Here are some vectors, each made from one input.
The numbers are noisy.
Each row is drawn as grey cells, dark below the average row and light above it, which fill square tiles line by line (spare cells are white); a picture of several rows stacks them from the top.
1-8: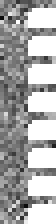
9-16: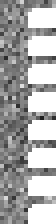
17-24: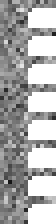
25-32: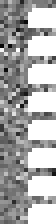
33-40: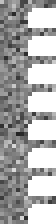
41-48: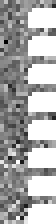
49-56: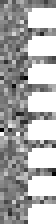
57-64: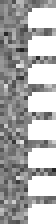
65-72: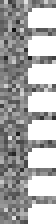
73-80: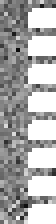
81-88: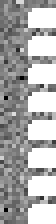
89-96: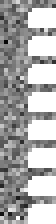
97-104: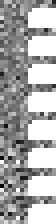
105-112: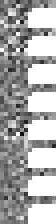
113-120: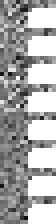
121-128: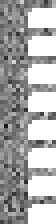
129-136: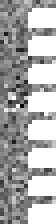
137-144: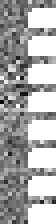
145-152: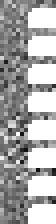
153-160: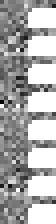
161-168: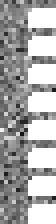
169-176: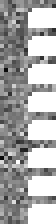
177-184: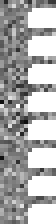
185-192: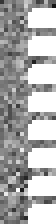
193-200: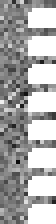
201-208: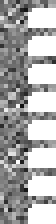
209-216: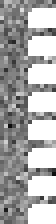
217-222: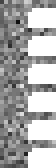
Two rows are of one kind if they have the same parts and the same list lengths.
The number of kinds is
3.
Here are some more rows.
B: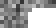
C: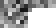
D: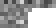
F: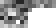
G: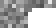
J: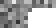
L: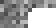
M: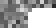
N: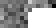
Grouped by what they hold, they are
B, D, N
C, F
G, J, L, M

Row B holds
one of 9 labels and a node of a 10-node tree.
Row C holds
a point on an 8-point line.
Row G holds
one of 9 labels and one of 11 labels.
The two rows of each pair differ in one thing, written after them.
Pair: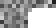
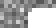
the node of the tree
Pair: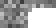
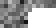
the label
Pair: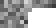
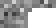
the label
